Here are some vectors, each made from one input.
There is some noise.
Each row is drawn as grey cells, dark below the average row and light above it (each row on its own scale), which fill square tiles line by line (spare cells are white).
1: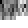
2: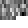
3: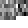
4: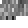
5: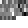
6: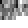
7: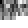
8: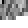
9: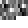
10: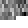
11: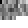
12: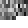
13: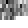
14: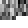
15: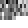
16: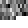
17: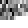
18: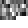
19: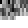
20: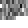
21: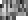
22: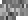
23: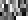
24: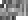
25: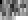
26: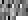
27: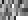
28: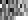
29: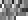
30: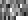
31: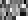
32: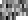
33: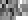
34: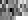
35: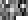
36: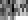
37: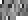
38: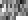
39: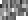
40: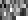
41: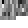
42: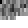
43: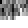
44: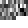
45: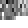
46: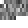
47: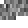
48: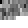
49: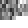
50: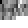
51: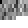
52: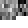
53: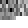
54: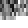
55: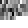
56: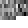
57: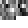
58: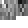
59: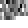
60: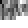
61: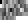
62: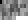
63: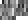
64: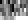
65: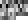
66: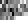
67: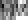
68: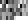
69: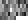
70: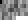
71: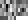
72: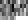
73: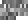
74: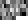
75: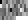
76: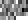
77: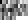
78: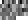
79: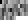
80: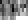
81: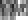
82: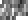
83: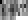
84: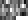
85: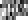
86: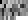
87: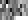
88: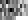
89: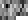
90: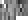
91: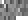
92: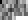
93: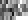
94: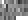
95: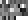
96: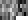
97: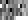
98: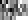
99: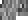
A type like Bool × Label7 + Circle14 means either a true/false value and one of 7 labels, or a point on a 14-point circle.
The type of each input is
Label5 × Label8 + Line9.
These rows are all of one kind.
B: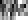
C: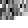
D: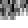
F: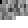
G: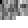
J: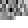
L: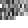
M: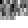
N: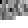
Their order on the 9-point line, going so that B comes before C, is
D, M, B, G, F, N, J, C, L.
